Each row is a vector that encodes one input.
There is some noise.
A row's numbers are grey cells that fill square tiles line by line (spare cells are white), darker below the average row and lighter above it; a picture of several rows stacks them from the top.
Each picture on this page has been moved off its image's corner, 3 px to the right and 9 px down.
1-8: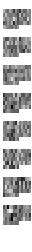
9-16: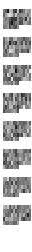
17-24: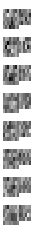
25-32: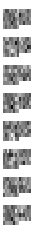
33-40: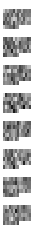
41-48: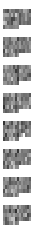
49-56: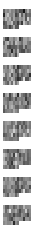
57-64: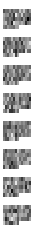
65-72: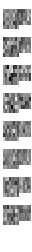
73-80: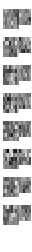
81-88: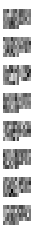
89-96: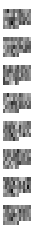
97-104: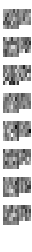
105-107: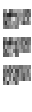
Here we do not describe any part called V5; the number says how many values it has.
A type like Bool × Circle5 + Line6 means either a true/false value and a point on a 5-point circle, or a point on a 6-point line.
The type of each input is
(Bool × V5 + Line4) × V5.
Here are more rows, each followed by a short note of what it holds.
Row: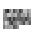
a true/false value and two values of V5
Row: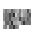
a true/false value and two values of V5
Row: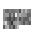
a true/false value and two values of V5
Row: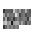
a true/false value and two values of V5
